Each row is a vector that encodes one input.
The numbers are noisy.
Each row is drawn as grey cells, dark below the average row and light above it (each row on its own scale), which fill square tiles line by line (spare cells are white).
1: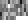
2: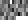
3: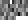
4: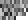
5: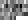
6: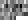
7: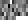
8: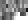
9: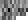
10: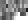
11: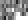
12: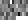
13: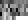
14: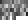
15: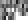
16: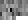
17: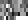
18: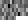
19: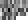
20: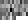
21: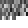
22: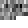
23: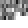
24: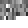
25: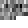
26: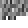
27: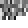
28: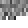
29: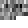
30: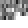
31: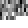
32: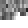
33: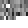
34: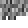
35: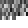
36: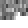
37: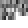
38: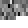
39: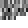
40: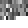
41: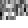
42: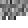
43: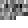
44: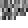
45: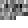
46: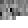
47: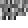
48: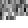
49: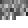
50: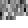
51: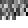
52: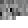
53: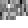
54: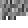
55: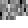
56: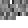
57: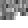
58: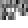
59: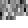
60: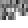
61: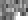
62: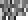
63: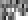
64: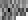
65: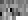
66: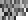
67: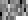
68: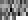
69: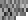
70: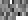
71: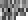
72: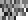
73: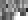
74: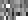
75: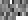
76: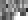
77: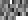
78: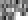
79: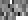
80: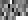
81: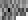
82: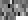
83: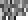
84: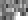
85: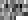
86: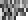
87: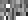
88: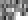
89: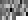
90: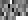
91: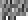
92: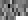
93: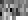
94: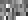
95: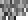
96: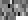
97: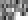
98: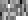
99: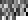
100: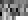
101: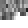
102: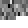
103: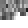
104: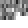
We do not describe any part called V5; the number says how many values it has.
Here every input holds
either three true/false values and a value of V5, or a list of up to two points on a 4-point line.
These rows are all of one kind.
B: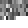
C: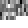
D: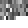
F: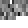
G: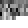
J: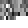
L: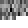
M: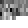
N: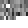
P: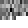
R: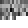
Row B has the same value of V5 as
D, J and N.
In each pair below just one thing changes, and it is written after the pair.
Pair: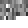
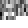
the value of V5
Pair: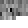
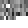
the value of V5
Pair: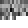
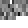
the value of V5
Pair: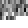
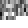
one of the three true/false values
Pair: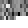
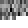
the value of V5
